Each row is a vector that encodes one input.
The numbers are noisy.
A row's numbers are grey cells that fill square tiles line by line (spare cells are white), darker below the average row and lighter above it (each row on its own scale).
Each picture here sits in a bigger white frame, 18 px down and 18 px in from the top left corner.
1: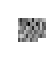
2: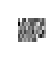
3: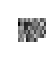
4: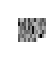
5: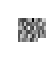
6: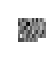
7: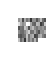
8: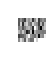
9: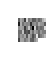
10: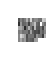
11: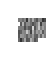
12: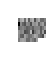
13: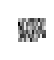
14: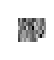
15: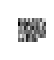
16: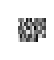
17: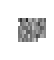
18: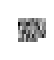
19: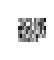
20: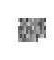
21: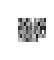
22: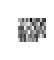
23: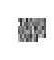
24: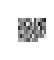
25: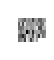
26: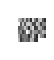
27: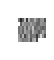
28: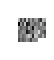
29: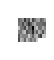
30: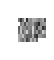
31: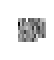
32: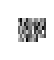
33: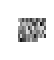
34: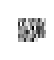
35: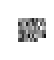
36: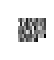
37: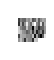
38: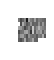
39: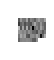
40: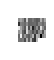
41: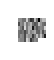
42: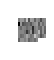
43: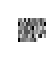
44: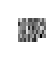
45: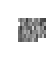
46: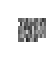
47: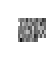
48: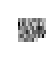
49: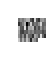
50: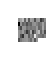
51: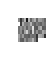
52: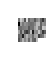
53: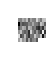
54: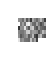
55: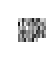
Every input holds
a point on a 7-point line, together with either a fixed value, or a node of an 8-node tree.
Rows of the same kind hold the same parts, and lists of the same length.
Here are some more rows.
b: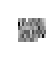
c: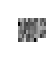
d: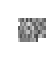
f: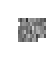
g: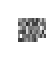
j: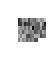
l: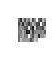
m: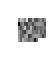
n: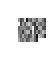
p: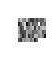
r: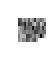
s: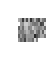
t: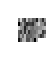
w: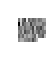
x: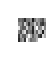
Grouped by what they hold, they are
b, c, g, j, l, m, p, r, t, w, x
d, f, n, s

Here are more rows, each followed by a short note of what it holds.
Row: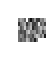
a point on a 7-point line and a node of an 8-node tree
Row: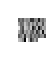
a point on a 7-point line and a node of an 8-node tree
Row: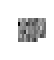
a point on a 7-point line and a node of an 8-node tree
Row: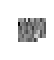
a point on a 7-point line and a node of an 8-node tree
